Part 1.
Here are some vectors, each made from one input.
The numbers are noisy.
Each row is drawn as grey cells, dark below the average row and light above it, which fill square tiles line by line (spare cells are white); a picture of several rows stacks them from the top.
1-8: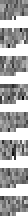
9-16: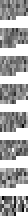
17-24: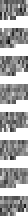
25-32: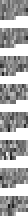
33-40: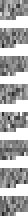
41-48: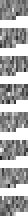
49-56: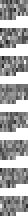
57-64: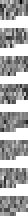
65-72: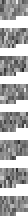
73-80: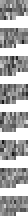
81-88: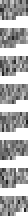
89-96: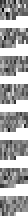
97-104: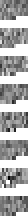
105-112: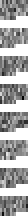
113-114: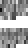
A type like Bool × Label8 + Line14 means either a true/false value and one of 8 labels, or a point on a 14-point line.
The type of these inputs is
(Bool × Circle11 + Unit) × Line5.
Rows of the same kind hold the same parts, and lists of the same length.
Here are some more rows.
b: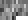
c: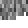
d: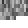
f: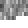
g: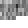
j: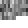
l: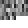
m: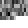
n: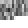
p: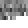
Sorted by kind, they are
b, d, f, g, l
c, j, m, n, p

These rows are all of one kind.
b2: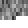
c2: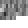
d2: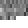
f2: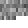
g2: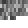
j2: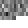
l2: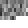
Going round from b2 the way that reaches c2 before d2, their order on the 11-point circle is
b2, l2, f2, c2, j2, d2, g2.
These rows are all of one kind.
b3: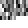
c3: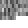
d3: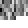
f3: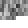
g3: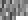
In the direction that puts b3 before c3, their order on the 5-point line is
b3, f3, g3, d3, c3.
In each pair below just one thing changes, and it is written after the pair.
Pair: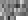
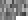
the place on the 5-point line
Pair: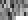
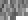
the place on the 11-point circle
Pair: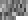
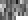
the place on the 11-point circle
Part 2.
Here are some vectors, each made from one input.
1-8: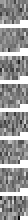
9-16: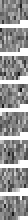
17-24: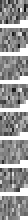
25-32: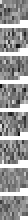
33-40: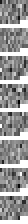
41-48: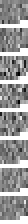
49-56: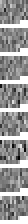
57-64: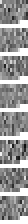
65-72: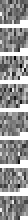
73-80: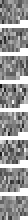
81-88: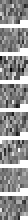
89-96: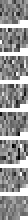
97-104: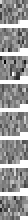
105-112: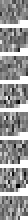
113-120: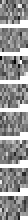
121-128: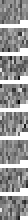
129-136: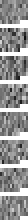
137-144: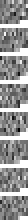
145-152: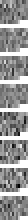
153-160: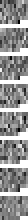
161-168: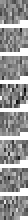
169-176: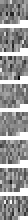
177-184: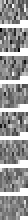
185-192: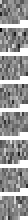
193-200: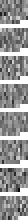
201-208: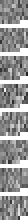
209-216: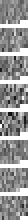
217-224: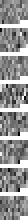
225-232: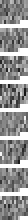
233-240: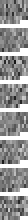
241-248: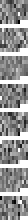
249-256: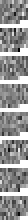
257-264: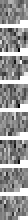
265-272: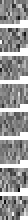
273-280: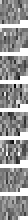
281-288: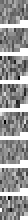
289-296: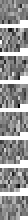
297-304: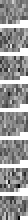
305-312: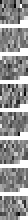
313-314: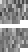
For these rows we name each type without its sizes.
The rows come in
4 kinds.
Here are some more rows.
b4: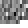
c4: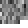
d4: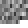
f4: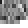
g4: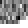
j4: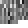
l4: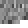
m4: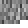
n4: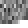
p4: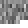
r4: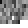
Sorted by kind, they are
b4, d4
c4, f4, g4, r4
j4, n4
l4, m4, p4

